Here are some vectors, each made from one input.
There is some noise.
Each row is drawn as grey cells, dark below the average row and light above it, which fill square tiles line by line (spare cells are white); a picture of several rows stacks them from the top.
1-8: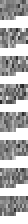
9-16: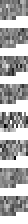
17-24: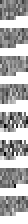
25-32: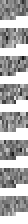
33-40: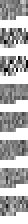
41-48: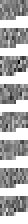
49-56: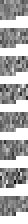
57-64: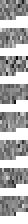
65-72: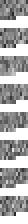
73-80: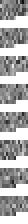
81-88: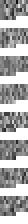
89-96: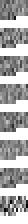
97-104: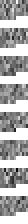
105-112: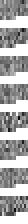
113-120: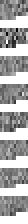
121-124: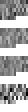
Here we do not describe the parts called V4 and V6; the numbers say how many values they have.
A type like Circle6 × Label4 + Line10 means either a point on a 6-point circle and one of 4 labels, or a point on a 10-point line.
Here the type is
Bool × Circle5 × V4 × V6 + Unit.
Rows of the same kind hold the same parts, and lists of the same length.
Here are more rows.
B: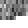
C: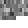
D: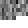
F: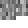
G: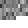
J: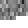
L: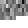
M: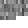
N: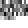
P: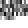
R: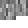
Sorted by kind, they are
B, C, D, F, G, J, L, M, R
N, P

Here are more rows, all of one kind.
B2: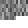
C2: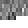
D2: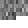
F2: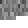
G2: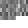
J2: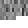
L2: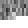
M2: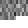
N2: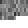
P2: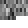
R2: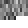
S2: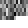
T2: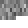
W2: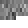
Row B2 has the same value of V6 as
G2, M2, N2 and S2.
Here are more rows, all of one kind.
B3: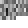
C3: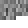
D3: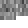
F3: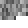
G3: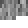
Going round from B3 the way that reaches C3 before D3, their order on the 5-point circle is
B3, C3, D3, G3, F3.
